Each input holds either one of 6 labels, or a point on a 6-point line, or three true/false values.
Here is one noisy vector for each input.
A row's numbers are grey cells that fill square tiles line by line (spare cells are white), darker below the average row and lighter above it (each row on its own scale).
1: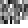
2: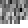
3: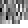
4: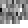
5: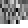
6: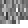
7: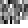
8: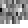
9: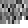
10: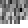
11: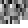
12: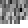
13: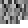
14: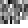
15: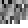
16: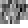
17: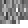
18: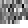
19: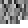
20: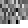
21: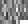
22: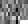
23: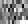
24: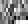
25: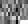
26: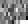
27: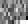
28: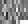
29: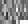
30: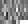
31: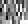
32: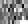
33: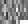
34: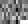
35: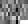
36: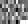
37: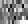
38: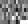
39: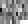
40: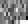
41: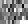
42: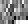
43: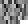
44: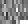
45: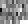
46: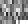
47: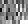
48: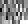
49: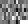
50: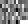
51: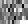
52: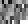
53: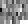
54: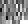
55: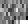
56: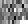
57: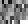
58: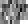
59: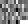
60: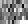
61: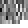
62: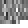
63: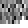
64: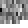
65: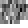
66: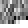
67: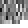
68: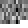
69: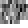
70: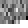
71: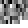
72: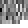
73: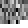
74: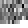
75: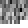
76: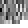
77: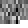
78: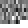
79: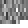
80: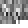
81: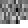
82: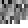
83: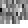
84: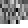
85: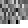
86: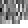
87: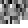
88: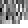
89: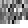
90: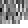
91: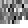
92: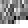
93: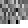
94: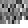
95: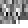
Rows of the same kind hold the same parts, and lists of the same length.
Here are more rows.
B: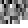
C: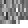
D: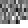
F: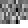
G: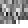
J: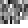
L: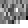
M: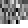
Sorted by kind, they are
B, J
C, G, L
D, F, M

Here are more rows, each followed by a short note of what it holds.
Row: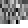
a point on a 6-point line
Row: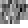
one of 6 labels
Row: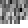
one of 6 labels
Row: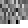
a point on a 6-point line
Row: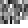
one of 6 labels
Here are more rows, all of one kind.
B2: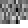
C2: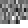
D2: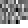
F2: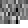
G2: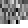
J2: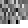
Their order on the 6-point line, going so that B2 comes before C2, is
F2, B2, C2, D2, J2, G2.
